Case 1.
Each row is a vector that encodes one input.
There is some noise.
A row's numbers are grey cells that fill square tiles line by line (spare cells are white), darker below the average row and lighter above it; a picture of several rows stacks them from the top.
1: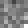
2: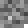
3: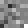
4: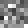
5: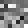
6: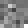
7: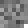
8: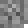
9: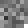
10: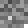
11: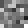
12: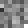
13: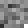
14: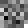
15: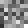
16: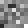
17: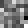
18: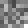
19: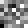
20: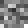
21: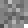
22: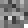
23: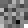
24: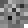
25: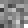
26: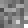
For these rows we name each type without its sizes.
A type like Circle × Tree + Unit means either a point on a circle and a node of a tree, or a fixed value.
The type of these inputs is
Line.
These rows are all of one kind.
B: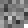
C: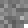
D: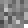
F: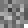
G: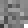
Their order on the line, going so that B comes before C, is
F, B, C, D, G.
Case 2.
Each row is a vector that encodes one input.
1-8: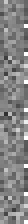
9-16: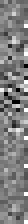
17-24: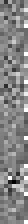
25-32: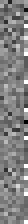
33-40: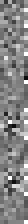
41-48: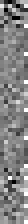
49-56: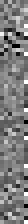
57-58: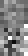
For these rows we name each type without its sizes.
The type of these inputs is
Line.
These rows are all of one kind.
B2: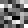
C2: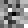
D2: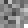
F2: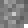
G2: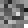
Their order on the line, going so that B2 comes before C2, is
B2, G2, F2, D2, C2.
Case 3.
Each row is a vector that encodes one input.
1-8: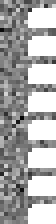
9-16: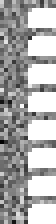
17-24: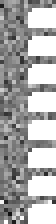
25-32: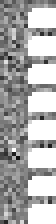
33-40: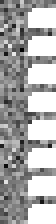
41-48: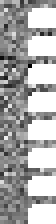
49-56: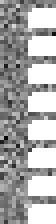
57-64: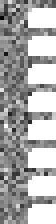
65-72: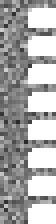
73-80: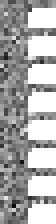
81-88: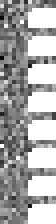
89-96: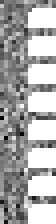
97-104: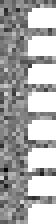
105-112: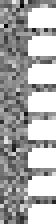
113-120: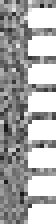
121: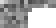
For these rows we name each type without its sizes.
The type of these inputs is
Tree.
